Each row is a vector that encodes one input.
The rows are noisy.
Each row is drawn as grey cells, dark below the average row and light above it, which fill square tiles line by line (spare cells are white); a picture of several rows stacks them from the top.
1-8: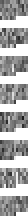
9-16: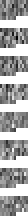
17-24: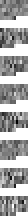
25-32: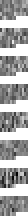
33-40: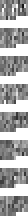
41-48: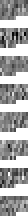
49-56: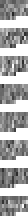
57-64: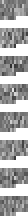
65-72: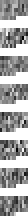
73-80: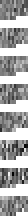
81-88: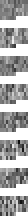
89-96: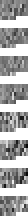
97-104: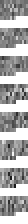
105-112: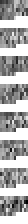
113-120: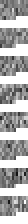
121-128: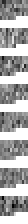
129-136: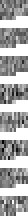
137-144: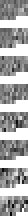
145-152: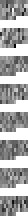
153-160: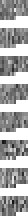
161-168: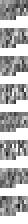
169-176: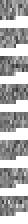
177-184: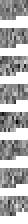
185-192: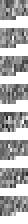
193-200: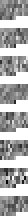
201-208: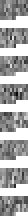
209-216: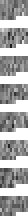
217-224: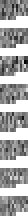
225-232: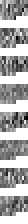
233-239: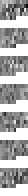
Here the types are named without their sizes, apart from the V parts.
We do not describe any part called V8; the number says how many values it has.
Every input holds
a point on a circle and a point on a line, together with either a point on a circle, or a value of V8.
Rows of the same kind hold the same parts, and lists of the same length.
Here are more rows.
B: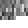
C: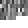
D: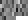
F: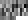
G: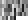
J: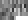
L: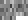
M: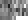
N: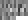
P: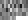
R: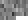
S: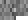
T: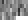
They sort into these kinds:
B, C, F, J, L
D, G, M, N, P, R, S, T

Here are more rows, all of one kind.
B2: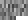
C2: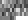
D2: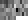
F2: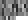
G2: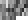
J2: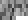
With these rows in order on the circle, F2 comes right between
D2 and G2.
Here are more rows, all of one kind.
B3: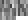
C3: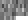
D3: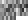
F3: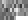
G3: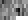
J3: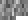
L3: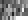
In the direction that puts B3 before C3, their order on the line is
J3, G3, B3, L3, C3, F3, D3.
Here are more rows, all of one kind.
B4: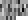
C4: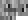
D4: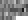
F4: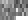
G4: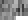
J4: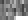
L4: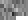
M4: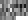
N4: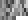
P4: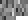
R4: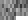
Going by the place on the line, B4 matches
C4, D4, G4 and J4.
